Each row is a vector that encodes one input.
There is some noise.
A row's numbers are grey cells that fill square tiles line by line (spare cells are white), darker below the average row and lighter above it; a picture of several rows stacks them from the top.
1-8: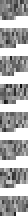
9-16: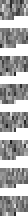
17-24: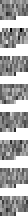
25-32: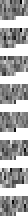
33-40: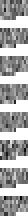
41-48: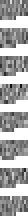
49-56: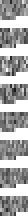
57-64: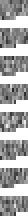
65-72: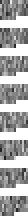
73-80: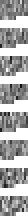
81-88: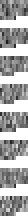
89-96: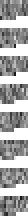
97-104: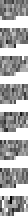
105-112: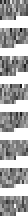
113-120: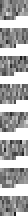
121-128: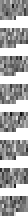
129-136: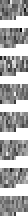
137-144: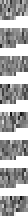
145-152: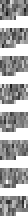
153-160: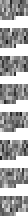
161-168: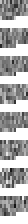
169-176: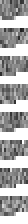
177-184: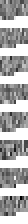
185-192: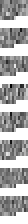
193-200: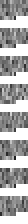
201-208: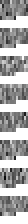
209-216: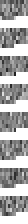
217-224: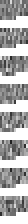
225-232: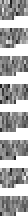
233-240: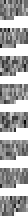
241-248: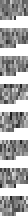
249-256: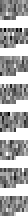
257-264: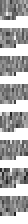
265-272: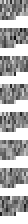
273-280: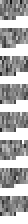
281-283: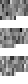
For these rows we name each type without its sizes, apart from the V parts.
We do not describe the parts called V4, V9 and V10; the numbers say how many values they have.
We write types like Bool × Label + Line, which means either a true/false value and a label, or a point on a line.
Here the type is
List(Circle) + V4 × V9 × V10.
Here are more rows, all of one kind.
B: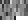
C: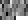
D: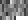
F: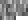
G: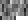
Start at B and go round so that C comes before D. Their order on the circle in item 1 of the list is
B, C, F, G, D.
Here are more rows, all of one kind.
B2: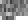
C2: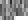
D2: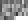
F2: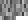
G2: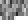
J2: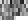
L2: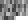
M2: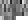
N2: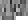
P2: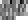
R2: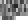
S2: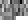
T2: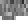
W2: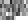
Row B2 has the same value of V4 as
D2, L2 and W2.
